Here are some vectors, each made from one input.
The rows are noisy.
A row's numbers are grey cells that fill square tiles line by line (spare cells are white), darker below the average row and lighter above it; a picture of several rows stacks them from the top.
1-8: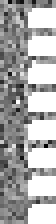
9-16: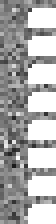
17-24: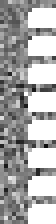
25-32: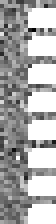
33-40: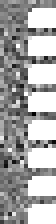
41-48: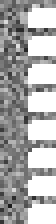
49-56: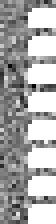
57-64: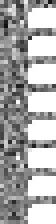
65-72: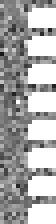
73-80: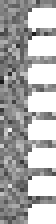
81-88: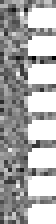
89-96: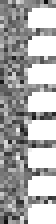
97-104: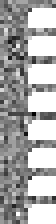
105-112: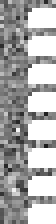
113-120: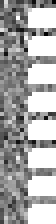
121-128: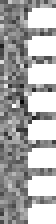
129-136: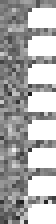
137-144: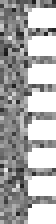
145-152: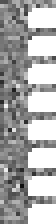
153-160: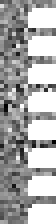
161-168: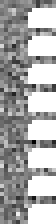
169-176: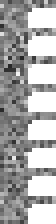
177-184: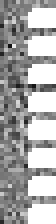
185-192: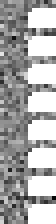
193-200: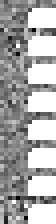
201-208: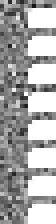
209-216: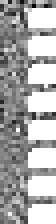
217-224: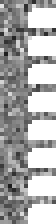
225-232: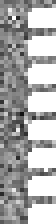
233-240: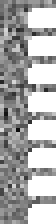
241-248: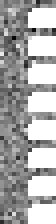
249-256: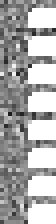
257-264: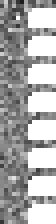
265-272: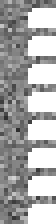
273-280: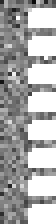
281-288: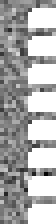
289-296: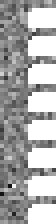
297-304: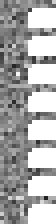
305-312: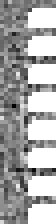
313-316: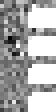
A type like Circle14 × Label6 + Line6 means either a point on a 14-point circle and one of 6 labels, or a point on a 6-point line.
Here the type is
Circle6 + List2(Line14).
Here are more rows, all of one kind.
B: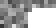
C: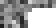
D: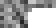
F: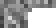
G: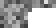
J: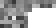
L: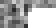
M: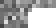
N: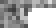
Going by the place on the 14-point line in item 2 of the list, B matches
G, M and N.
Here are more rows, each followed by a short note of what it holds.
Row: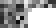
the empty list
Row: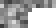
a list of two items
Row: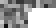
a point on a 6-point circle
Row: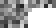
the empty list
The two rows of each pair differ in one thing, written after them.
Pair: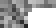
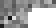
the place on the 14-point line in item 1 of the list
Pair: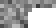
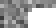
the place on the 14-point line in item 2 of the list
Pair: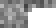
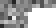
the place on the 14-point line in item 1 of the list
